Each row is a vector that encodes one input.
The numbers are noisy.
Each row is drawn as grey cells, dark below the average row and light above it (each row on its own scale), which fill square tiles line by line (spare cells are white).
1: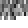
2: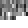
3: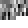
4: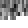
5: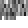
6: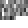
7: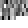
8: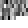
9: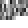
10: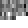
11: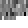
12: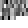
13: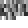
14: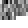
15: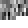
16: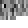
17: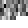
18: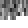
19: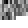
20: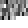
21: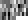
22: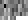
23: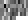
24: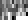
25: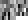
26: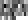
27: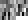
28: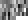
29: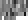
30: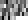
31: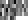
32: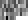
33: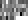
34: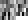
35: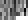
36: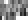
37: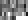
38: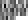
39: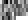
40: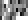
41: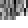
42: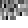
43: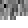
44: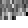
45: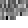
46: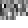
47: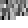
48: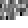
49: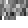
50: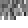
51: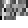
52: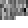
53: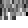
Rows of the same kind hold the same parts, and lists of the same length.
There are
2 kinds of row.
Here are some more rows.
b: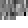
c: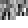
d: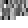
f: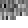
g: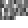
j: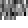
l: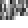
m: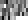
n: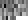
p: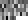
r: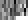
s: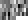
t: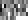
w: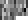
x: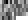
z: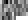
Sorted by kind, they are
b, f, g, j, l, n, p, r, t, w
c, d, m, s, x, z

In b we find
a point on a 4-point line and a point on an 8-point line.
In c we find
a point on a 5-point line.
